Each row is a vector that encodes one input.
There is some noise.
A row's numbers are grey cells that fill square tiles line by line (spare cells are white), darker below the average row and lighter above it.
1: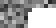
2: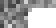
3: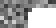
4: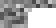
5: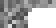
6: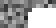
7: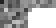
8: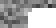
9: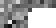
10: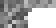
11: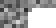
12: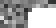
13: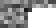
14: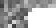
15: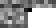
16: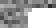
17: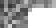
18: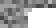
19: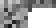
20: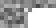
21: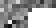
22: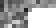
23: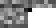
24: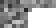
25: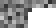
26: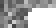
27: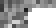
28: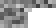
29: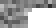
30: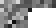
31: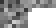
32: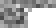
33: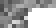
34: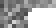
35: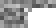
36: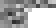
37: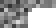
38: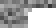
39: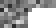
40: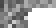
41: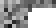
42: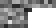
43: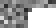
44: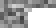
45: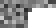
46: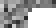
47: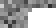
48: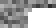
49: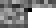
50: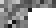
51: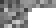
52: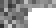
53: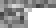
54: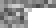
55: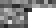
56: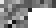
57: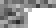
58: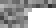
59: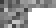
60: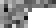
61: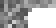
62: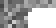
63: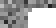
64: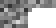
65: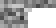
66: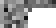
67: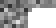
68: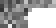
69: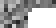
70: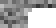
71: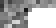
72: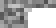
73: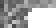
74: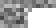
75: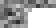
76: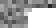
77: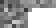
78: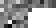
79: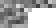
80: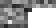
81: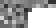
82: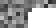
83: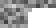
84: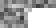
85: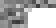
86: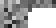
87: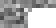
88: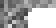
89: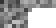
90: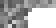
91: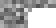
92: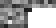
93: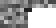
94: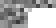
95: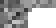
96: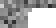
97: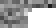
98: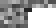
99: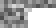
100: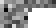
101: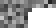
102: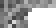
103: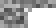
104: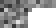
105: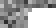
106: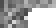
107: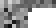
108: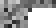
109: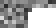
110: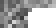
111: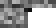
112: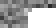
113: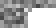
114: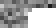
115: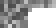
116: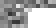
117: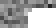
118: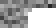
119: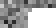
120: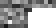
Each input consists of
a true/false value, together with either a point on a 5-point line, or a point on an 8-point line.
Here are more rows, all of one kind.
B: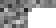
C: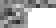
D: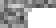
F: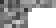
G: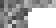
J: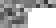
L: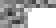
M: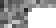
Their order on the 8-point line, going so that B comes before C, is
B, F, M, D, G, J, L, C.
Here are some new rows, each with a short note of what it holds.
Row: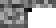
a point on a 5-point line and a true/false value
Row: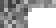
a point on an 8-point line and a true/false value
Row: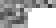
a point on an 8-point line and a true/false value
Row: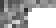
a point on an 8-point line and a true/false value
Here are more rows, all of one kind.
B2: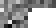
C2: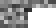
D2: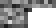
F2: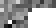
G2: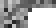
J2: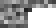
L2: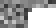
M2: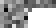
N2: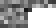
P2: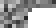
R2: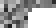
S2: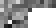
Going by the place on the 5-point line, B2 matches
D2, F2 and S2.
